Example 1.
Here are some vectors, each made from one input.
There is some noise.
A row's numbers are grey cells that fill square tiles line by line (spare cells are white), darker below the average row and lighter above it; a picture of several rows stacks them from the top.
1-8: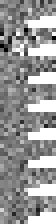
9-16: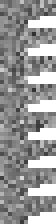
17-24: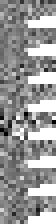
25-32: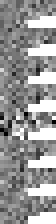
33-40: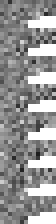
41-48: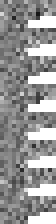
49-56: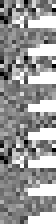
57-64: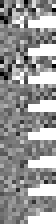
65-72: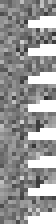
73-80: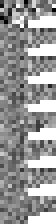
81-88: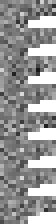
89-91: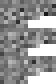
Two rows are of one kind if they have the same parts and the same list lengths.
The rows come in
3 kinds.
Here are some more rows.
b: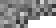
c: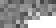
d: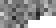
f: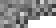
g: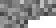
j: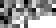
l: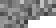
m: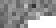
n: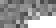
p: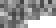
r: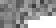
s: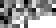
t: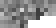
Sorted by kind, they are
b, d, f, g, l, t
c, m, n, p, r
j, s

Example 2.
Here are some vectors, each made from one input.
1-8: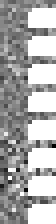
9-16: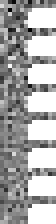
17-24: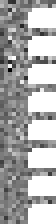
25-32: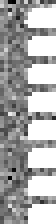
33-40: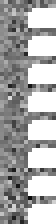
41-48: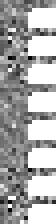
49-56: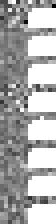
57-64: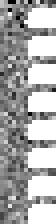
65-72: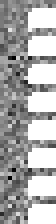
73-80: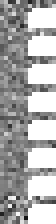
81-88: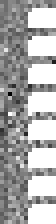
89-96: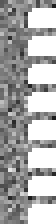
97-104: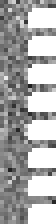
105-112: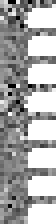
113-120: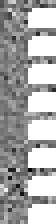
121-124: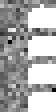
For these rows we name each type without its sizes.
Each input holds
either a point on a circle, or a node of a tree.
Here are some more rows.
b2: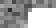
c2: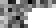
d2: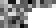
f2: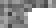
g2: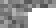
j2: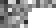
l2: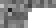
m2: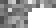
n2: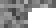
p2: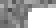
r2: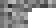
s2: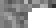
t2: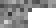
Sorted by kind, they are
b2, j2, l2, m2, n2, p2, s2
c2, d2, f2, g2, r2, t2

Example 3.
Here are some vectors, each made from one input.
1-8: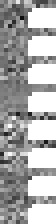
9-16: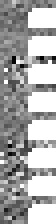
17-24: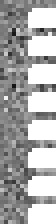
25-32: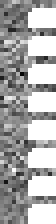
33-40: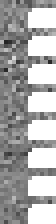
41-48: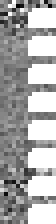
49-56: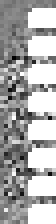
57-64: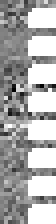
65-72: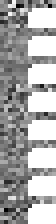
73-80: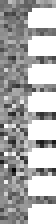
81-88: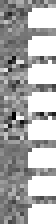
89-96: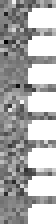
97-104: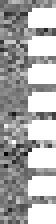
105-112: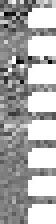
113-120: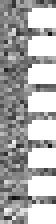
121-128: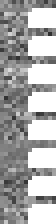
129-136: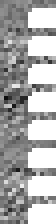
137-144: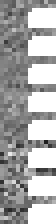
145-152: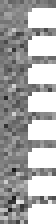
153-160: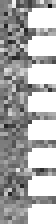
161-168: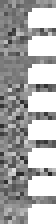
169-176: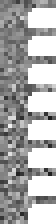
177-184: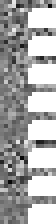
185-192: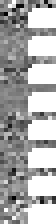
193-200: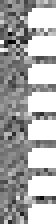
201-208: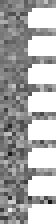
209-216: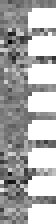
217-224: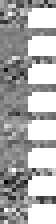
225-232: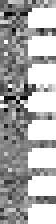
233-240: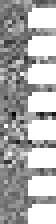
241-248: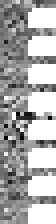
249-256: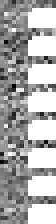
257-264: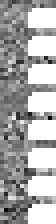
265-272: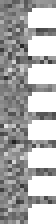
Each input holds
a point on a 10-point circle and five true/false values.
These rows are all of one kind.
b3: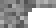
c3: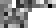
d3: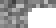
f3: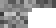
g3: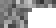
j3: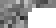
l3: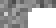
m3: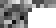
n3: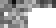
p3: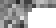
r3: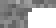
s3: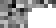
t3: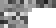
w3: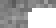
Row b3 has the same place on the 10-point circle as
f3, g3, l3 and r3.
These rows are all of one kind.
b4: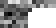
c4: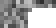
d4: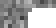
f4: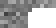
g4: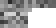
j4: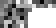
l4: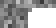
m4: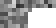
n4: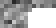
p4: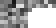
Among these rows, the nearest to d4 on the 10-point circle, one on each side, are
j4 and n4.
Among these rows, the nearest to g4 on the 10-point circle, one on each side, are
f4 and p4.
